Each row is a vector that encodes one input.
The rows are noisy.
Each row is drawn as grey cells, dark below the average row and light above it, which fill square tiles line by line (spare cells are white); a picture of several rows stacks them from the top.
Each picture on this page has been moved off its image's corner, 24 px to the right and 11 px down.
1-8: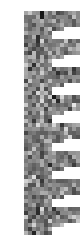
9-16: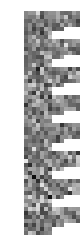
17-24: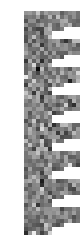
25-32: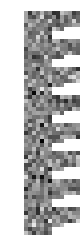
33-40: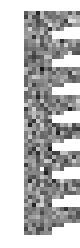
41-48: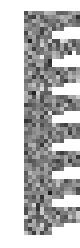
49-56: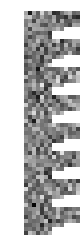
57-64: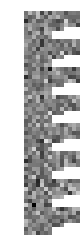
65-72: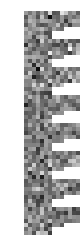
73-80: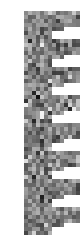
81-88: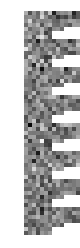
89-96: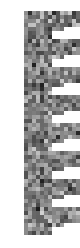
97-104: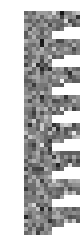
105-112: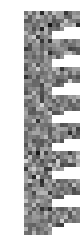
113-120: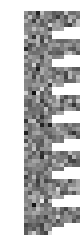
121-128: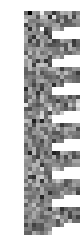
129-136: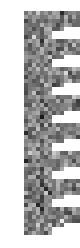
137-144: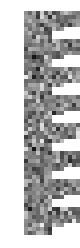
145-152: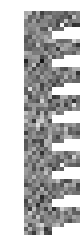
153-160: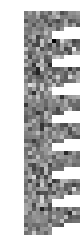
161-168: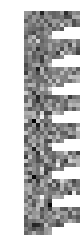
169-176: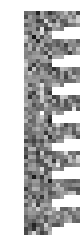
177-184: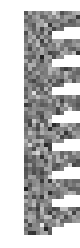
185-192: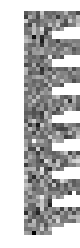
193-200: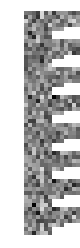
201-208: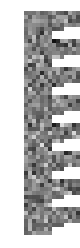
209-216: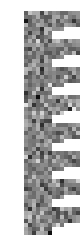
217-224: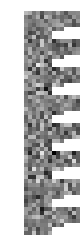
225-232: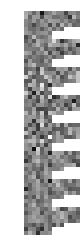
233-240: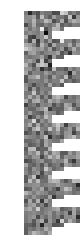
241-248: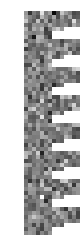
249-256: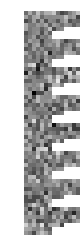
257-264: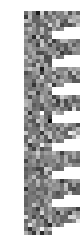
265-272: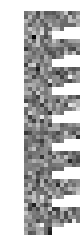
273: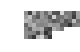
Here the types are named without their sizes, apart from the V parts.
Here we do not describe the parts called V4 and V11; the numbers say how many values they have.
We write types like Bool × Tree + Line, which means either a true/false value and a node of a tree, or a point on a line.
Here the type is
Bool × V11 + (Circle + Unit) × V4.
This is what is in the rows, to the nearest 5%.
About 40% of them hold a true/false value and a value of V11. The rest hold a value of V4, together with either a point on a circle, or a fixed value.
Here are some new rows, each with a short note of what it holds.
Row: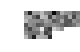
a true/false value and a value of V11
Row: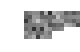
a value of V4
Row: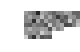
a true/false value and a value of V11
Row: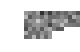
a value of V4
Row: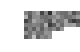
a value of V4
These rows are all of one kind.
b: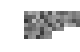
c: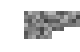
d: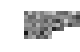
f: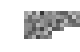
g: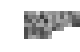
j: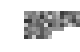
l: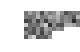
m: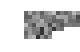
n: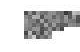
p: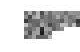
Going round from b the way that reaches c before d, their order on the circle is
b, c, d, g, p, n, l, j, m, f.
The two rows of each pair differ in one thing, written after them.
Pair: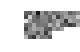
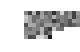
the true/false value
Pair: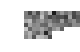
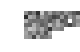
the true/false value
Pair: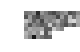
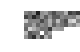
the value of V11
